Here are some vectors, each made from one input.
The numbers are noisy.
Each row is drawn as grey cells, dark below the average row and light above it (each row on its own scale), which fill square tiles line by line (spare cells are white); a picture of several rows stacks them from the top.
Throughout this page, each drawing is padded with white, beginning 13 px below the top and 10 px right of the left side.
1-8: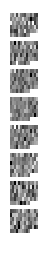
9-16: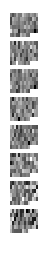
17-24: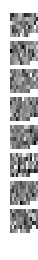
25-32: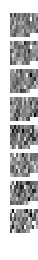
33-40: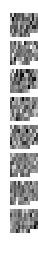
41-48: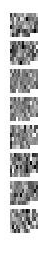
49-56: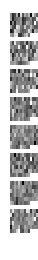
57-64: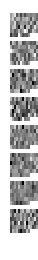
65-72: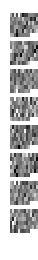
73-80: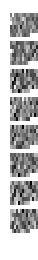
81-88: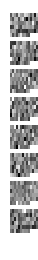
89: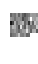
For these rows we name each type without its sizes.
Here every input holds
a point on a line, together with either a point on a line, or four true/false values.
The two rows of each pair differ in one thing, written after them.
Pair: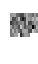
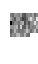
the place on the line
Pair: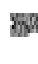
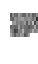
the place on the line
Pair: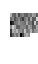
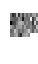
one of the four true/false values
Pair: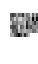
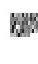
the place on the line
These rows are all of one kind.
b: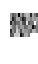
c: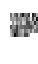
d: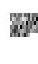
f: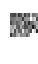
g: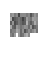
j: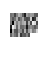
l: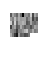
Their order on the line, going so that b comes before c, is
g, b, f, d, j, c, l.
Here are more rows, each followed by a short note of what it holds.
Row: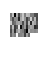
a point on a line and four true/false values
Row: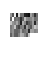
a point on a line and four true/false values
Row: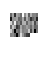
a point on each of two lines
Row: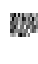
a point on a line and four true/false values
